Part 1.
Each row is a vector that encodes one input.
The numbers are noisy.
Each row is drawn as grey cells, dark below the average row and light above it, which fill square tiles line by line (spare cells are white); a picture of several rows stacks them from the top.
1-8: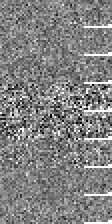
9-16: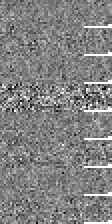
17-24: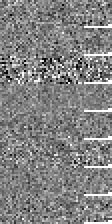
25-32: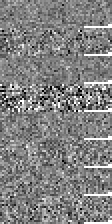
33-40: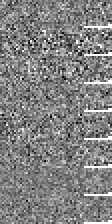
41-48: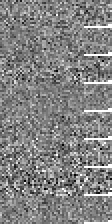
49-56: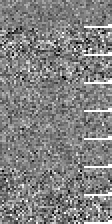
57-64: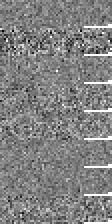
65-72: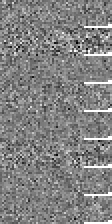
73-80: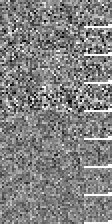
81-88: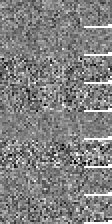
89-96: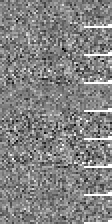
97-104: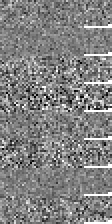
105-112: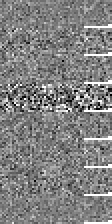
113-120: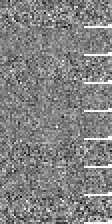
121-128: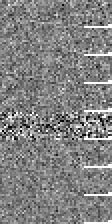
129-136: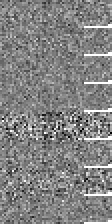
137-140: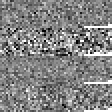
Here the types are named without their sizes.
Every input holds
a list of points on a line.
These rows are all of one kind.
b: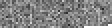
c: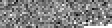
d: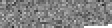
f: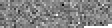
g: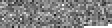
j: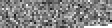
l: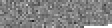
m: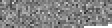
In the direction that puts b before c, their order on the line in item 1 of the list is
b, c, d, g, l, j, m, f.
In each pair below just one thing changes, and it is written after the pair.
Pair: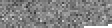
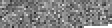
the place on the line in item 1 of the list
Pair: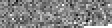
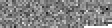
the place on the line in item 2 of the list
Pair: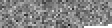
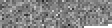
the place on the line in item 2 of the list
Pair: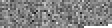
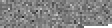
the place on the line in item 1 of the list
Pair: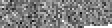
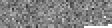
the place on the line in item 1 of the list
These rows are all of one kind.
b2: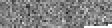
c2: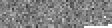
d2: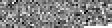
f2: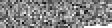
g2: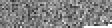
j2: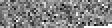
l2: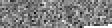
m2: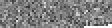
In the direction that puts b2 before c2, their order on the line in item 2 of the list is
m2, j2, g2, l2, f2, b2, c2, d2.
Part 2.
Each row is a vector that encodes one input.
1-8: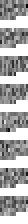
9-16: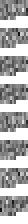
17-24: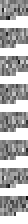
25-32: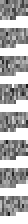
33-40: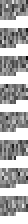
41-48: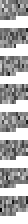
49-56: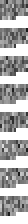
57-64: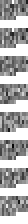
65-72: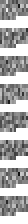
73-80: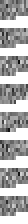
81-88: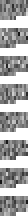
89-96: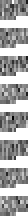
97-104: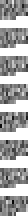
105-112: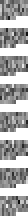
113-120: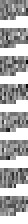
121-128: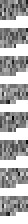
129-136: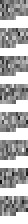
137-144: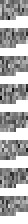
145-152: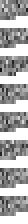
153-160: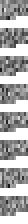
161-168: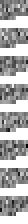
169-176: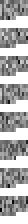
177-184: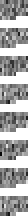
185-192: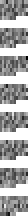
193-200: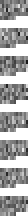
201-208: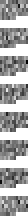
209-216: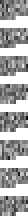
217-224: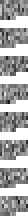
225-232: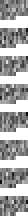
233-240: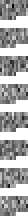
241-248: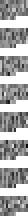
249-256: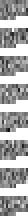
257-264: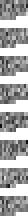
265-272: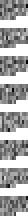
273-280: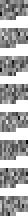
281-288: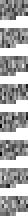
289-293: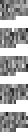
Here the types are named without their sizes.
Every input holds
either a point on each of two lines, or three true/false values.
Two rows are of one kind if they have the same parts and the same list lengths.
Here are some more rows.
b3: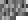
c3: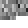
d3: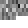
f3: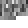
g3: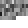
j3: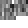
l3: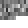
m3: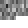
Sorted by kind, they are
b3, f3, g3, j3
c3, d3, l3, m3

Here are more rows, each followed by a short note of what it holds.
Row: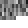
a point on each of two lines
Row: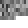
three true/false values
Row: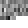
three true/false values
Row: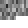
three true/false values
